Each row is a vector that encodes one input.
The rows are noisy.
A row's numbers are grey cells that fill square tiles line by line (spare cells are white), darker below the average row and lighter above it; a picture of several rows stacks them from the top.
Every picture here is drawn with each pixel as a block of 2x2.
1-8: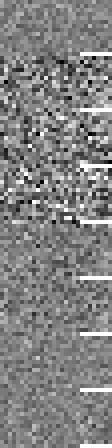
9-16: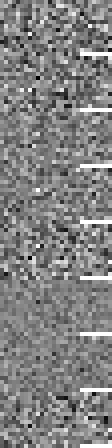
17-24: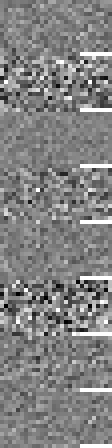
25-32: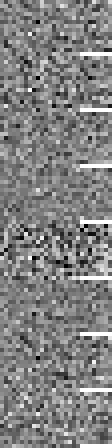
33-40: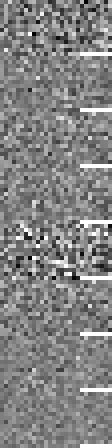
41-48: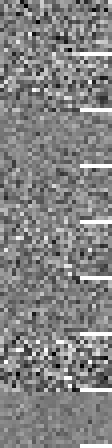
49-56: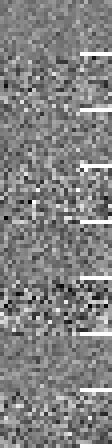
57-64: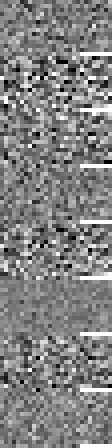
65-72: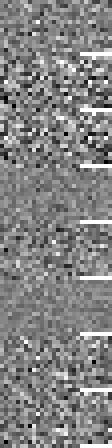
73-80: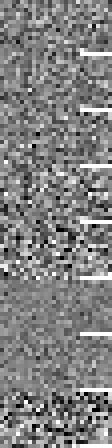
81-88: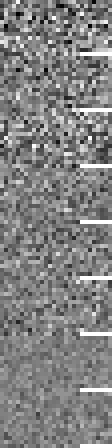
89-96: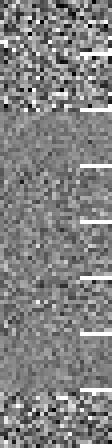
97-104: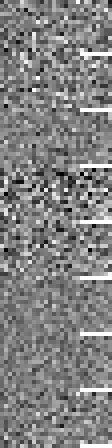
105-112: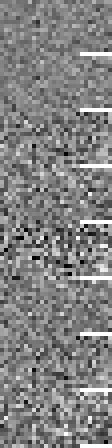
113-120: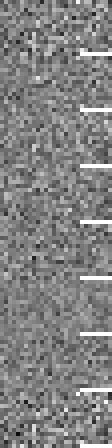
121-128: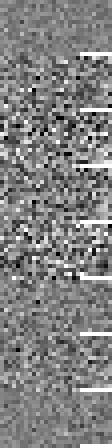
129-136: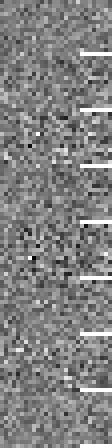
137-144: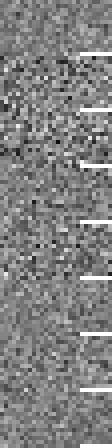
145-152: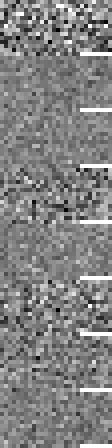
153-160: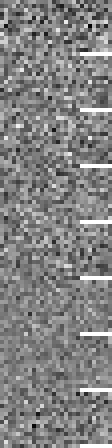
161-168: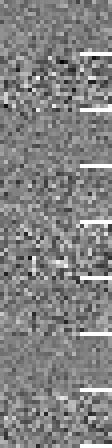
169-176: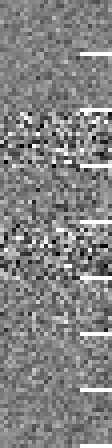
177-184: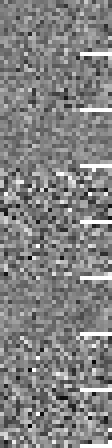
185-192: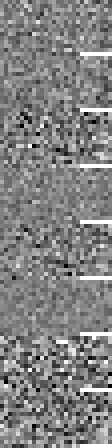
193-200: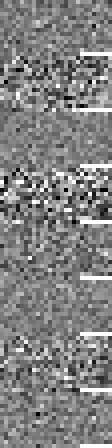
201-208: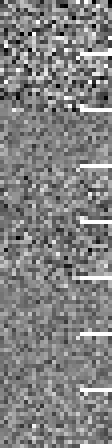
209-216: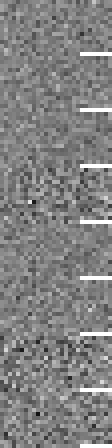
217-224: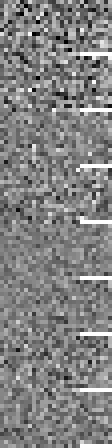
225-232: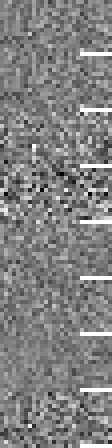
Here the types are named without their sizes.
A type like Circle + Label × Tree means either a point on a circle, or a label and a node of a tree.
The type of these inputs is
(Line + Tree) × List(Circle).
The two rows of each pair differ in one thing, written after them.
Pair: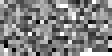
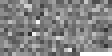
the place on the line
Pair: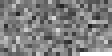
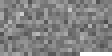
the place on the line
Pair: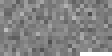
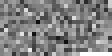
the place on the line
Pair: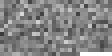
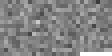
the place on the circle in item 1 of the list
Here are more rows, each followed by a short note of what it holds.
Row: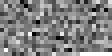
a node of a tree, together with a list of one item
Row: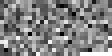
a node of a tree, together with a list of one item
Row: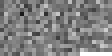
a node of a tree, together with the empty list
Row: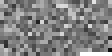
a point on a line, together with a list of two items
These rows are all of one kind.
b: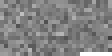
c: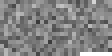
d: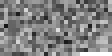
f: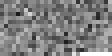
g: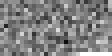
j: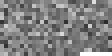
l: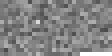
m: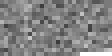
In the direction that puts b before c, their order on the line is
j, f, b, l, c, d, g, m.
